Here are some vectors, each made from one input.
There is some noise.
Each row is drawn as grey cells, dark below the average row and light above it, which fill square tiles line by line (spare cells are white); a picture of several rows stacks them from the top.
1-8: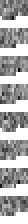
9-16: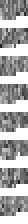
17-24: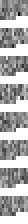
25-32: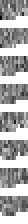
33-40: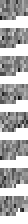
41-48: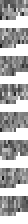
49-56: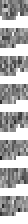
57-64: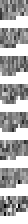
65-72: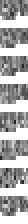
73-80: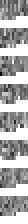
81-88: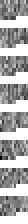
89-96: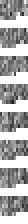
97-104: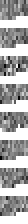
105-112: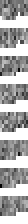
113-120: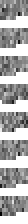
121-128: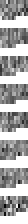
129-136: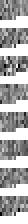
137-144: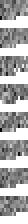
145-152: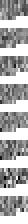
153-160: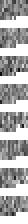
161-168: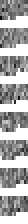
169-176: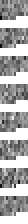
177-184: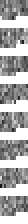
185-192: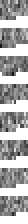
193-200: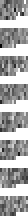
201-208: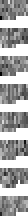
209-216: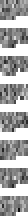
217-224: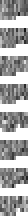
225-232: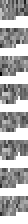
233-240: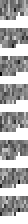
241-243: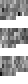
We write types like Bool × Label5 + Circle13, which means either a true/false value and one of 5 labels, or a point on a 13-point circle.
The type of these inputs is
List2(Line19).
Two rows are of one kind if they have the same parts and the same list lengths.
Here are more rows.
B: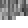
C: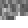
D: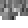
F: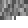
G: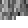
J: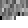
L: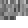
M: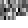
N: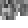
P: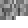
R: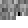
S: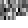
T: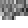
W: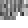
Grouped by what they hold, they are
B, C, D, G, N, T
F, J, L, P, R, W
M, S

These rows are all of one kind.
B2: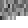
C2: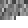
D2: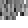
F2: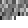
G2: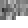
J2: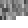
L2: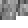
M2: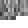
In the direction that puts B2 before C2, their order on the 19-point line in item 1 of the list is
D2, M2, L2, G2, J2, B2, C2, F2.
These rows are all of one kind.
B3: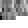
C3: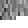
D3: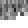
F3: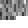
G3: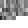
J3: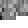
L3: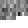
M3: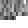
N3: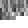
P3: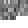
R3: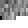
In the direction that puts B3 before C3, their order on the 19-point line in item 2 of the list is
B3, F3, M3, G3, R3, J3, N3, C3, L3, P3, D3.
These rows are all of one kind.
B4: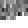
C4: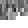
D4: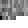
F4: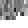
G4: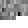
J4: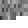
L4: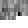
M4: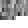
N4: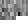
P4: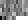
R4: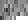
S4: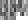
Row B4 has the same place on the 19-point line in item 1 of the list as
G4, L4, M4 and N4.
